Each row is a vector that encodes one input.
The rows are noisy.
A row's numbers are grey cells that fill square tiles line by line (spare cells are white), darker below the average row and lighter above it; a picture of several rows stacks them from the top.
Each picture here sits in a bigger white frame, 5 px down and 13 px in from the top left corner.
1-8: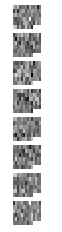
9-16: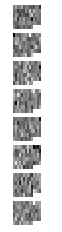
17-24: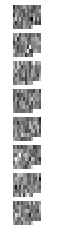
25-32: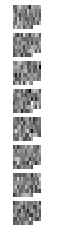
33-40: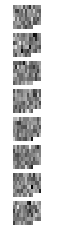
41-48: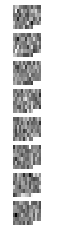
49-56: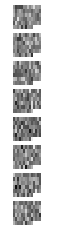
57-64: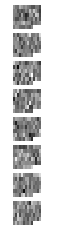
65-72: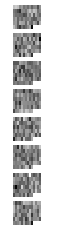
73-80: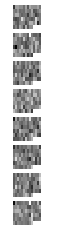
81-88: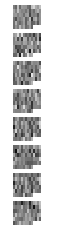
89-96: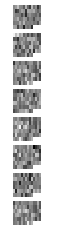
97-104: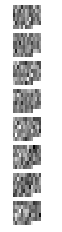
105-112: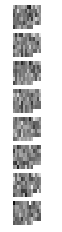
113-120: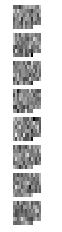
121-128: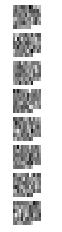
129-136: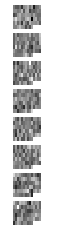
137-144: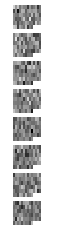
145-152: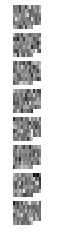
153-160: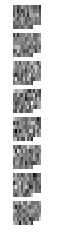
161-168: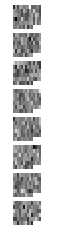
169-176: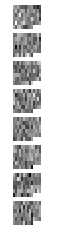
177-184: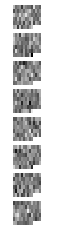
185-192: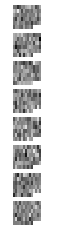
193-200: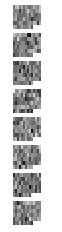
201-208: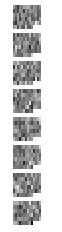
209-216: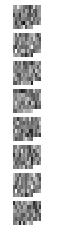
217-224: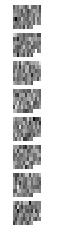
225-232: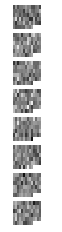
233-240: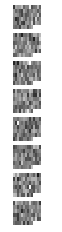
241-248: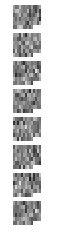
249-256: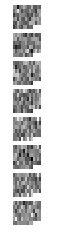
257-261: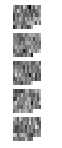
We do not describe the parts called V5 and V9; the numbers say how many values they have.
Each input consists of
one of 12 labels and a value of V9, together with either a point on a 6-point line, or a value of V5.
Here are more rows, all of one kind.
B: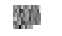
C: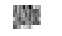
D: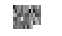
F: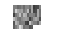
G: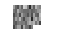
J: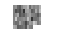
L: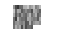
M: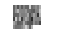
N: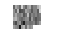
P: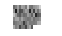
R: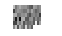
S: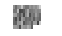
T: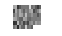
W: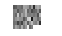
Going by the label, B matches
J, N, P and S.
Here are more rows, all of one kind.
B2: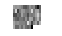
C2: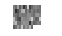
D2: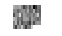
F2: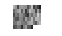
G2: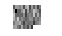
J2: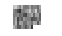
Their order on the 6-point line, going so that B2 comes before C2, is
F2, B2, J2, G2, D2, C2.
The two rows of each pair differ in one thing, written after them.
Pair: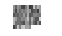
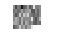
the value of V9
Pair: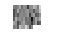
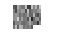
the label
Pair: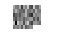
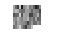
the label
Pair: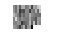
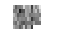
the value of V5
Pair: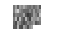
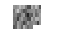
the value of V5
